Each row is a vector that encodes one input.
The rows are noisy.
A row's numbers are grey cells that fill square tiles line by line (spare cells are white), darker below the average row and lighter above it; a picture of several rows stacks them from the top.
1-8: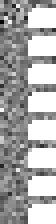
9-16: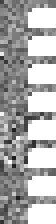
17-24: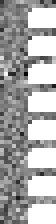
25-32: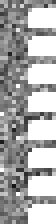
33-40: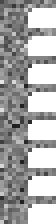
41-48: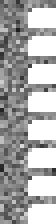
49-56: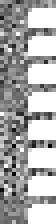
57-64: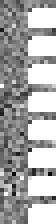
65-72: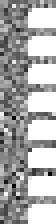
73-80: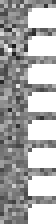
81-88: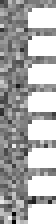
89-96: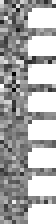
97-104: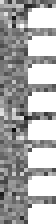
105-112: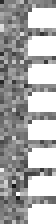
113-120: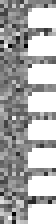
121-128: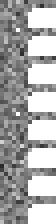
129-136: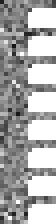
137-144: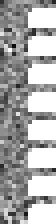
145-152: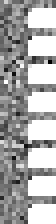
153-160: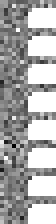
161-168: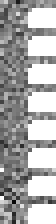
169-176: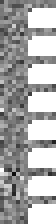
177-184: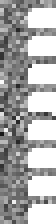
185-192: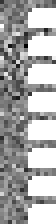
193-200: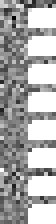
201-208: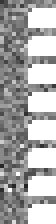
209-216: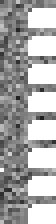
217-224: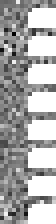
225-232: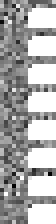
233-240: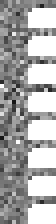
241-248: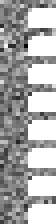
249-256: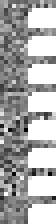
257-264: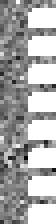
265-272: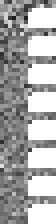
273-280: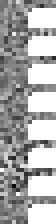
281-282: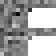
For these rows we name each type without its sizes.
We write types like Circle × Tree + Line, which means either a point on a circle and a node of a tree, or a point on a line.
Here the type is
(Circle + Unit) × Label + Line × Line.
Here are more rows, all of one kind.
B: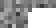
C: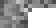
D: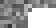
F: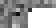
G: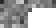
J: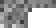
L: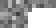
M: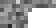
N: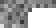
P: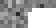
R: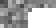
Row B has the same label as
L, M and P.
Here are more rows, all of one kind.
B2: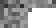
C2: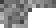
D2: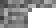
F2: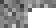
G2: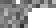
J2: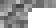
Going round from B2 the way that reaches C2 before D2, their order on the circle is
B2, F2, C2, J2, G2, D2.
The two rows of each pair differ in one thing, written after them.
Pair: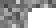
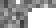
the place on the circle
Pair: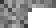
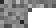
the place on the circle
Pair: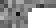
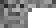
the label
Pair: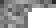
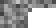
the place on the circle
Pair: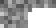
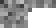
the place on the circle
